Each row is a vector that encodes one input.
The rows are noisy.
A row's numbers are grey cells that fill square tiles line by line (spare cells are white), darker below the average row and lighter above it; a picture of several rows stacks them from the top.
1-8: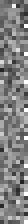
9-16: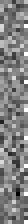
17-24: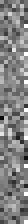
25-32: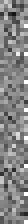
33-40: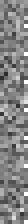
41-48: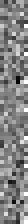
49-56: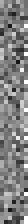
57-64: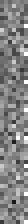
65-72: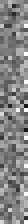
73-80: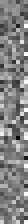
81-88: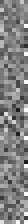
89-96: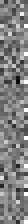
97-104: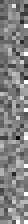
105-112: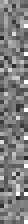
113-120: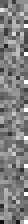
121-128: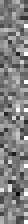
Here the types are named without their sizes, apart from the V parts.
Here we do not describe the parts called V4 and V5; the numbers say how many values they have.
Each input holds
a true/false value and a value of V4, together with either a point on a line, or a value of V5.
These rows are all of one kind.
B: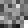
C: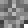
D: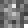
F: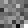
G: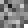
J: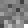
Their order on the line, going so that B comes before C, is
B, C, D, G, F, J.
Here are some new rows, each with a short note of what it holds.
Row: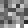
a point on a line, a true/false value and a value of V4
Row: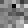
a point on a line, a true/false value and a value of V4
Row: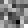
a true/false value, a value of V4 and a value of V5
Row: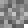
a point on a line, a true/false value and a value of V4
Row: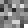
a point on a line, a true/false value and a value of V4
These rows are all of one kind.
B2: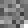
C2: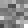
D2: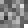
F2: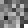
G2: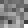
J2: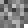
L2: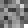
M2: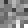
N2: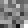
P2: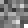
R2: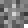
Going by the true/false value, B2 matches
C2 and N2.
